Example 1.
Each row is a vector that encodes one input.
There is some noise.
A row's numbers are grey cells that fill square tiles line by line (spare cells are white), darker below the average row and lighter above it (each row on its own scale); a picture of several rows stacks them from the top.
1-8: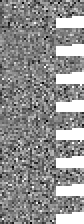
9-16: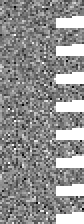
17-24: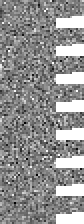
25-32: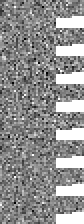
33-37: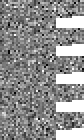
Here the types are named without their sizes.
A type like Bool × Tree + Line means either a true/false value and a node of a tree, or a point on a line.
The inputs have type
Bool × Bool × Bool × Line.
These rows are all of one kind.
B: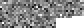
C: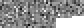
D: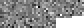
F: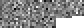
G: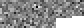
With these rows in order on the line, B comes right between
D and F.
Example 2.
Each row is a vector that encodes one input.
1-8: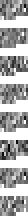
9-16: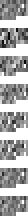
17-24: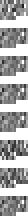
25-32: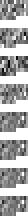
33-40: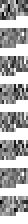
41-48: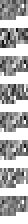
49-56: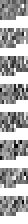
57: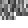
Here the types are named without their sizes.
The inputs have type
Bool × Label + Unit.
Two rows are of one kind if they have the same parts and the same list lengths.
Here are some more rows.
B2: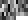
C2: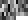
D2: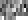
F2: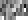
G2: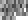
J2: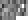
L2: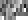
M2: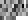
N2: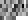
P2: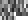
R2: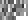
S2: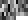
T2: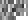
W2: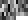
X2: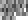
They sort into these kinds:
B2, C2, S2, W2
D2, F2, G2, J2, L2, M2, N2, P2, R2, T2, X2

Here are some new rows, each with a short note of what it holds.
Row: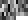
a fixed value
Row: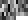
a fixed value
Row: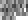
a label and a true/false value
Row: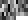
a fixed value
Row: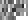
a label and a true/false value
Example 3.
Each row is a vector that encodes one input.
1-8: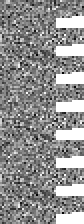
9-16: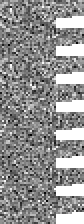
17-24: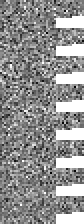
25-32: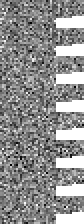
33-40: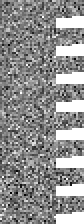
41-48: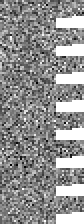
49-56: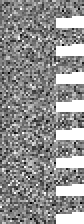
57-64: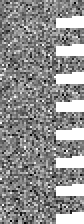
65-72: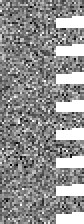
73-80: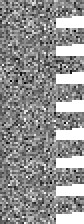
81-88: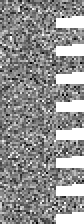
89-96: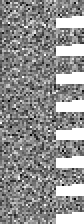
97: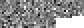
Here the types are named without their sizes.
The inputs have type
Circle + Line.
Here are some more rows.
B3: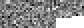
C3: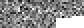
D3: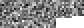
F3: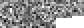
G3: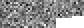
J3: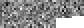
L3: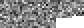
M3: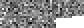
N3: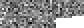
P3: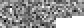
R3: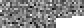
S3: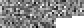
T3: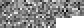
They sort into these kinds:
B3, C3, F3, L3, M3, N3, P3, R3, S3
D3, G3, J3, T3

